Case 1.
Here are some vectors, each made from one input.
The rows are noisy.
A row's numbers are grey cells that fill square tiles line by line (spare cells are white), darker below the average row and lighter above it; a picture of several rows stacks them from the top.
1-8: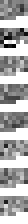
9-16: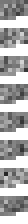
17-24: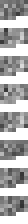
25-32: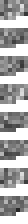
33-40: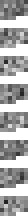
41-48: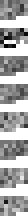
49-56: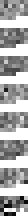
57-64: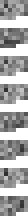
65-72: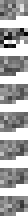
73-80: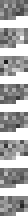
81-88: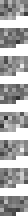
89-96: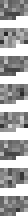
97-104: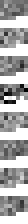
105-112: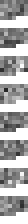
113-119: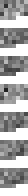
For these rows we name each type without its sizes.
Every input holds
a list of points on a line.
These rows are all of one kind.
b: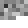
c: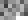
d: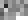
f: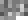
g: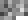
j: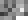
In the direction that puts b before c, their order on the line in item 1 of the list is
b, d, c, f, g, j.
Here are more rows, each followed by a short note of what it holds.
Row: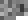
a list of one item
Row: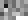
a list of two items
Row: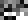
the empty list
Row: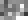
a list of two items
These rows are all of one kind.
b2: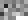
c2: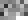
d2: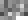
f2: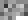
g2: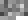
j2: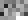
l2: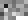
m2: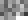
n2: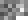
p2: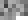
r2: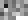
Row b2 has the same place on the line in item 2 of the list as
f2, g2, l2 and n2.
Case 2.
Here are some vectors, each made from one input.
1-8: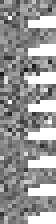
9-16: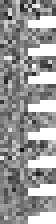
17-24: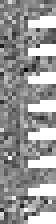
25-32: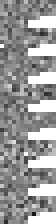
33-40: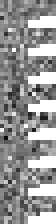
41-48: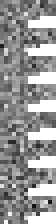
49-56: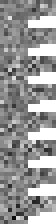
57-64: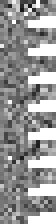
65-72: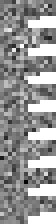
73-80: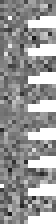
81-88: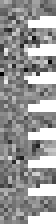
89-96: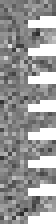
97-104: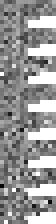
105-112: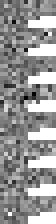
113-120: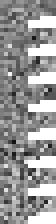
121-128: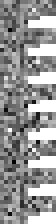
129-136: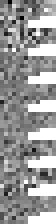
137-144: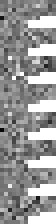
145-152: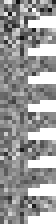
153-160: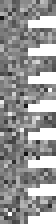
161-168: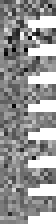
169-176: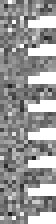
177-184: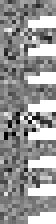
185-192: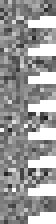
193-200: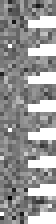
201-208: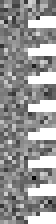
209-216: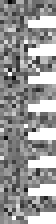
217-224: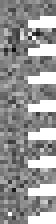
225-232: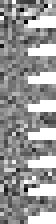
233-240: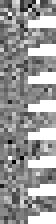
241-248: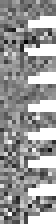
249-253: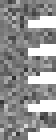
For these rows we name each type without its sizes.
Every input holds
either a point on a circle, or three true/false values.
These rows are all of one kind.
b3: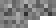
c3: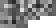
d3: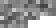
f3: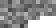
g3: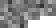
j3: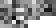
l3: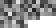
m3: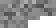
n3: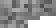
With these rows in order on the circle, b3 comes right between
f3 and m3.
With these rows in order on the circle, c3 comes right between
g3 and l3.
